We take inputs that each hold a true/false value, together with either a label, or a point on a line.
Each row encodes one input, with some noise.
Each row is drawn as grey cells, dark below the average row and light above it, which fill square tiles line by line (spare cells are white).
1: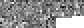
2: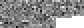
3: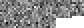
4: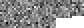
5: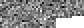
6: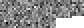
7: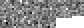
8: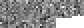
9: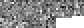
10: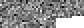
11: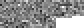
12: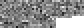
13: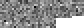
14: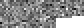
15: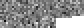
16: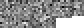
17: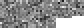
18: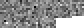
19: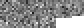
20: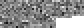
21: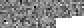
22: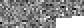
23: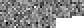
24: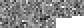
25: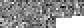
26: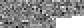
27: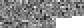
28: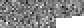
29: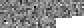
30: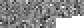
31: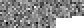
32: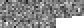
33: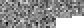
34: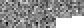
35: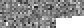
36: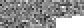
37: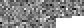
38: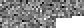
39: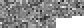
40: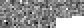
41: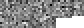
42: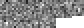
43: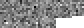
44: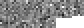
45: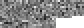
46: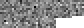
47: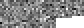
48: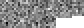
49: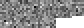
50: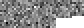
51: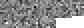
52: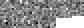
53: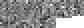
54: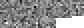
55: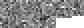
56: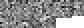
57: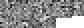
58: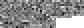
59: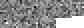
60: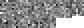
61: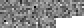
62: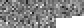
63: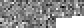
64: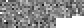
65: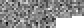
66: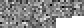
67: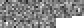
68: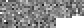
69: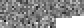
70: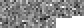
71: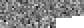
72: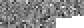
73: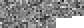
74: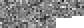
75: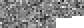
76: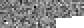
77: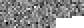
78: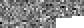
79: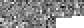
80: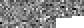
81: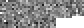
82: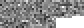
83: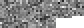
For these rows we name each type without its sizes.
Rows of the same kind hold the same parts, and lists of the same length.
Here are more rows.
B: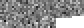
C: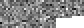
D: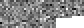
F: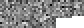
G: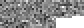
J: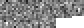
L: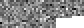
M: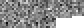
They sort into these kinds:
B, G, J
C, D, F, L, M

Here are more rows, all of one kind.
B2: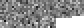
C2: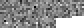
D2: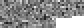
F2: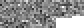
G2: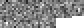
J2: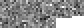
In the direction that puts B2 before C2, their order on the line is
F2, B2, D2, G2, J2, C2.
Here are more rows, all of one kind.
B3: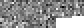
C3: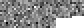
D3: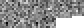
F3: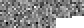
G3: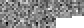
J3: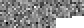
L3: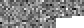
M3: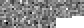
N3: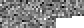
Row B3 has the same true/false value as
L3 and N3.
